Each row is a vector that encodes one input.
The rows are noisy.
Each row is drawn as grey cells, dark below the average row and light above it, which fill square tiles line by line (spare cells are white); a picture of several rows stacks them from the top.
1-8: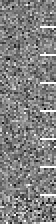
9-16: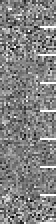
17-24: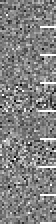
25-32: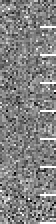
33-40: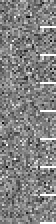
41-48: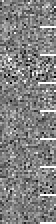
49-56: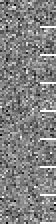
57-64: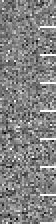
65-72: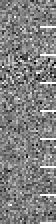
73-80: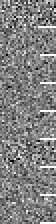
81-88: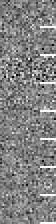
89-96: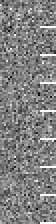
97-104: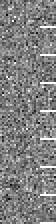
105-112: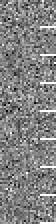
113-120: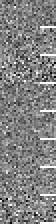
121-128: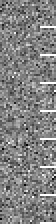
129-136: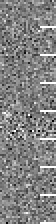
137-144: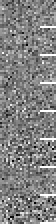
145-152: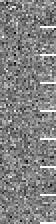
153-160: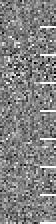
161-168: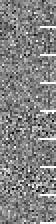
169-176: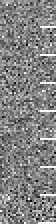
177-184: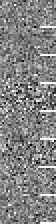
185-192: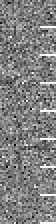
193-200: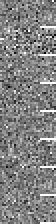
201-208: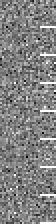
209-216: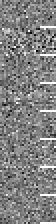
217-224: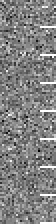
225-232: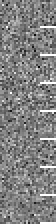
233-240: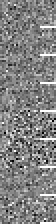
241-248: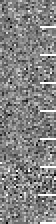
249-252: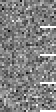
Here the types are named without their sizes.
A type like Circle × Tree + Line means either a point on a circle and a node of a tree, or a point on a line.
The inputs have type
((Bool × Bool × Bool × Bool + Line) × (Tree + Unit) + Circle × Circle) × Circle × Circle.
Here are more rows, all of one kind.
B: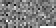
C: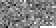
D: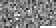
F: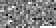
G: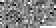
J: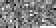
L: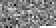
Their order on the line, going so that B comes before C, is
G, B, L, C, D, J, F.
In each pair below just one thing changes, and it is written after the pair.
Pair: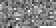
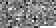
the place on one of the two circles
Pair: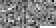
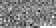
the place on one of the two circles
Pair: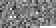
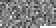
the node of the tree
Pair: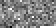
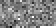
one of the four true/false values
